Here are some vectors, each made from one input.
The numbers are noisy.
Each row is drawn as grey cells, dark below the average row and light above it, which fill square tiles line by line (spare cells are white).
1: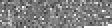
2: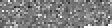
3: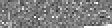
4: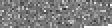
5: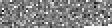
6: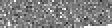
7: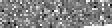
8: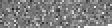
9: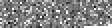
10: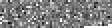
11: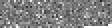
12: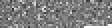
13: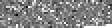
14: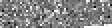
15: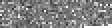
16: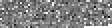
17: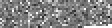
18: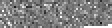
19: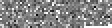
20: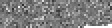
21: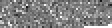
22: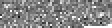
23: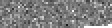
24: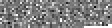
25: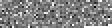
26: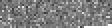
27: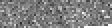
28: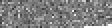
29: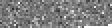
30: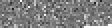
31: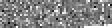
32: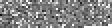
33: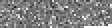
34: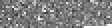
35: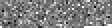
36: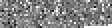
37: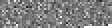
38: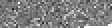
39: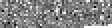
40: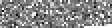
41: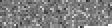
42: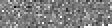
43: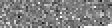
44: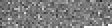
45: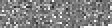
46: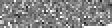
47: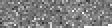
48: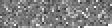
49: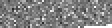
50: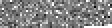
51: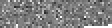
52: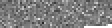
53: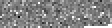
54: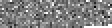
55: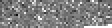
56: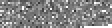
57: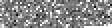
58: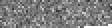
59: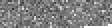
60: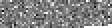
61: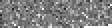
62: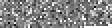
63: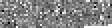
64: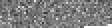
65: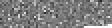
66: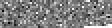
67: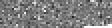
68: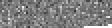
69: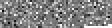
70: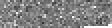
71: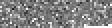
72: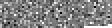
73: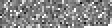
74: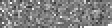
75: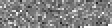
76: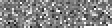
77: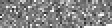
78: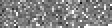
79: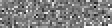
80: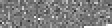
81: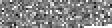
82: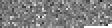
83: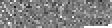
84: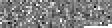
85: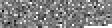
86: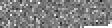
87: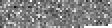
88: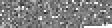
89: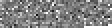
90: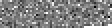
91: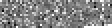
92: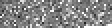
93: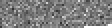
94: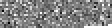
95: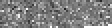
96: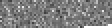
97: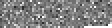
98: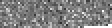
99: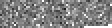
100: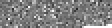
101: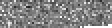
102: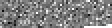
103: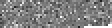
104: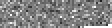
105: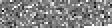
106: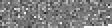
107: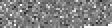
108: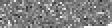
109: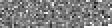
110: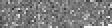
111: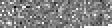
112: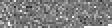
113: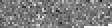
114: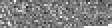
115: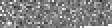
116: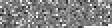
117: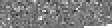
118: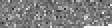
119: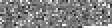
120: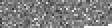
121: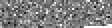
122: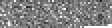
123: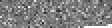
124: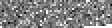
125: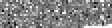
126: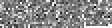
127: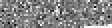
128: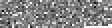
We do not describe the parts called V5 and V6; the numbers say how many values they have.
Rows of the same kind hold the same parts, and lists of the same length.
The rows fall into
3 kinds.
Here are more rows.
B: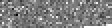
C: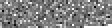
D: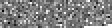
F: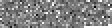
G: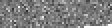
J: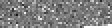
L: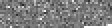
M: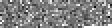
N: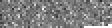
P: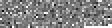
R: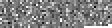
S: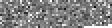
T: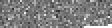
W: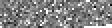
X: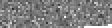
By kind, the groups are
B, G, L, X
C, D, F, M, P, R, S, W
J, N, T

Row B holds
a true/false value and a value of V6.
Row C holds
a value of V5.
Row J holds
a point on a 4-point line and a true/false value.
